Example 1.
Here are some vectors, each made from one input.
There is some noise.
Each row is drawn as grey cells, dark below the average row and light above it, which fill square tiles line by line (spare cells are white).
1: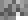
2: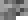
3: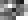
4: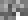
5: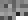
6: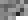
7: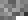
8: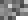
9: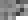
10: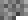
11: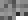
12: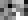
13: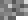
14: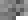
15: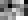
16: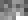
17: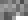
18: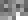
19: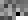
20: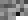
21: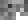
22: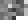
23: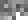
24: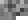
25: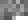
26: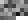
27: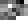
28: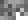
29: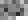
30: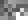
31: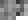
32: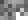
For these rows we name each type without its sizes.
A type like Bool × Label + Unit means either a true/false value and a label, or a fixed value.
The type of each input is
Line.
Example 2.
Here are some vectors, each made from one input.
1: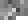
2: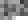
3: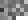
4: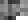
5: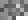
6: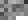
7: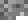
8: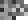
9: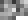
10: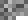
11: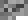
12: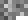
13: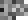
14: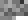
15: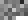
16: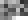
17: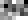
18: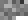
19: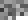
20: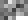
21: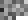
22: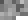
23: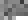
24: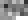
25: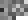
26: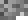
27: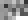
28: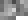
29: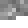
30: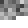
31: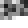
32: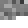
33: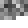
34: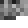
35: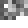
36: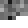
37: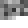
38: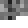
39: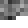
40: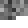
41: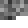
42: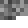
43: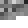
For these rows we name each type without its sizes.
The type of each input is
Label.
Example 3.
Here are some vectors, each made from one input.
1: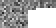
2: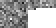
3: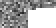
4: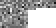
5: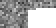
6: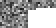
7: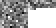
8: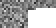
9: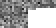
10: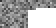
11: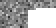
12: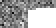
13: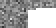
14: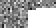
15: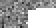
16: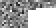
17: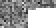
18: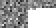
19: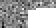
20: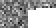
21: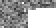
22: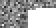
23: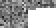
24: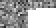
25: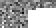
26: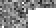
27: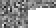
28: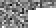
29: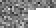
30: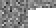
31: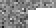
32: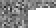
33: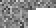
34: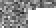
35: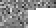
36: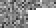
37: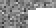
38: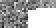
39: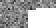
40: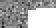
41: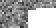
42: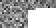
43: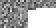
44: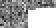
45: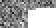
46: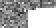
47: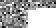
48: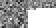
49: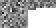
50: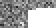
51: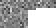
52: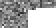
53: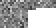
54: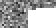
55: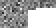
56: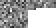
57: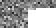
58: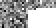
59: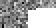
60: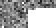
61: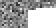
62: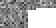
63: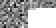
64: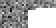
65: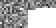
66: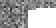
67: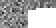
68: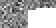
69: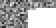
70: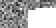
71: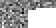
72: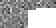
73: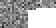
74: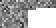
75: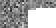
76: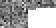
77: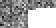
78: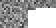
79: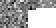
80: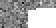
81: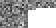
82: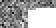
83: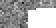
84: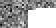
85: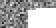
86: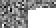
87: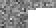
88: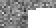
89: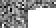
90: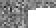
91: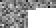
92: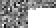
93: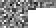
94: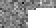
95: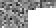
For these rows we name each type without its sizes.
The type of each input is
Circle.
